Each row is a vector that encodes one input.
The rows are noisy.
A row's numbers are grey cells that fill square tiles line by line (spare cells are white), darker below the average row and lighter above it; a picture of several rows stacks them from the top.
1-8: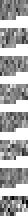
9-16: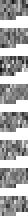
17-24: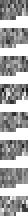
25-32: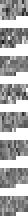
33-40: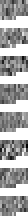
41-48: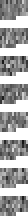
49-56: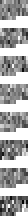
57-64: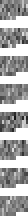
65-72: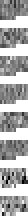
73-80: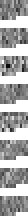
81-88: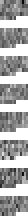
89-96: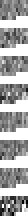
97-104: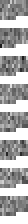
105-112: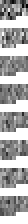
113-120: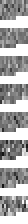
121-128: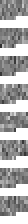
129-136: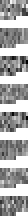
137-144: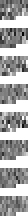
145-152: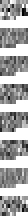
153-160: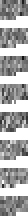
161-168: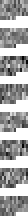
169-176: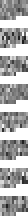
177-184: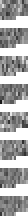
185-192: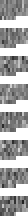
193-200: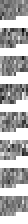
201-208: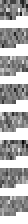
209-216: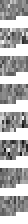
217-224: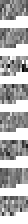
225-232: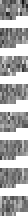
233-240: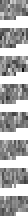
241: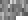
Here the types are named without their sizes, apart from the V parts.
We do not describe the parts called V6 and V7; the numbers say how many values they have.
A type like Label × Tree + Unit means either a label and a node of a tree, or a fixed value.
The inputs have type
List(Line) + V6 × V7.
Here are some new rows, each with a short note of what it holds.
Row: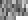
a list of two items
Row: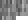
a list of two items
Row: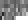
a list of two items
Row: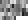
a list of one item
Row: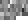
a list of one item
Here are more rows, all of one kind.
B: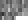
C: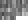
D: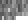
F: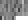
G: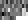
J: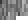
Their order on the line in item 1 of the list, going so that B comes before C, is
F, B, D, C, J, G.
